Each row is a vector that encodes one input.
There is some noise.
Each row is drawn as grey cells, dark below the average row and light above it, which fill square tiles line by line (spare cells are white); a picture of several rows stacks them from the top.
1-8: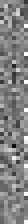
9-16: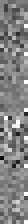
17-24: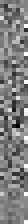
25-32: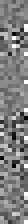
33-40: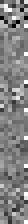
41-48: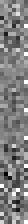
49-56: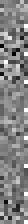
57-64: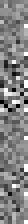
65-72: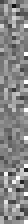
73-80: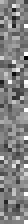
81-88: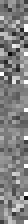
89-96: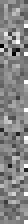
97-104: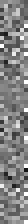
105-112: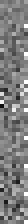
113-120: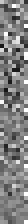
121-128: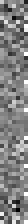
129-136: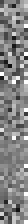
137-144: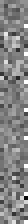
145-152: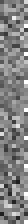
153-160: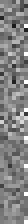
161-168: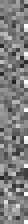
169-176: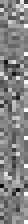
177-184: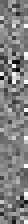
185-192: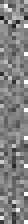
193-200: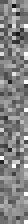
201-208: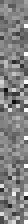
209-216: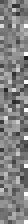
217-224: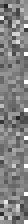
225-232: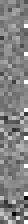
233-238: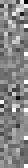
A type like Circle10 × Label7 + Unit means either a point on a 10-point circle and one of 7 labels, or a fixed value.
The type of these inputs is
Bool × Line10 + Circle20.
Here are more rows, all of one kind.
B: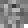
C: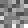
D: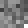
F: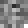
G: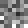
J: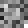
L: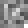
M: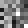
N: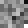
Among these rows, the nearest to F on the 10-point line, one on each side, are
D and J.
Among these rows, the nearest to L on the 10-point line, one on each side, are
G and J.
